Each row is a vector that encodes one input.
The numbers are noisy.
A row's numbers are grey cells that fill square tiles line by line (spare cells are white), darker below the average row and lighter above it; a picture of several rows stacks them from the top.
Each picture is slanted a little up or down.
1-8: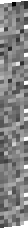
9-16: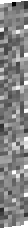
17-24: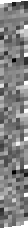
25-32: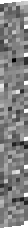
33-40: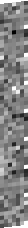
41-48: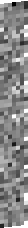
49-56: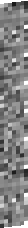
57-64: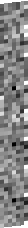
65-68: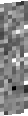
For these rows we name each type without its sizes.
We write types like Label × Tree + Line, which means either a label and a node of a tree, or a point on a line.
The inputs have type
Line × Tree.
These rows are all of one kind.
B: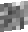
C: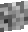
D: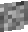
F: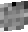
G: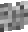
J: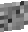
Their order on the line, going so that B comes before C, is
B, J, F, D, C, G.
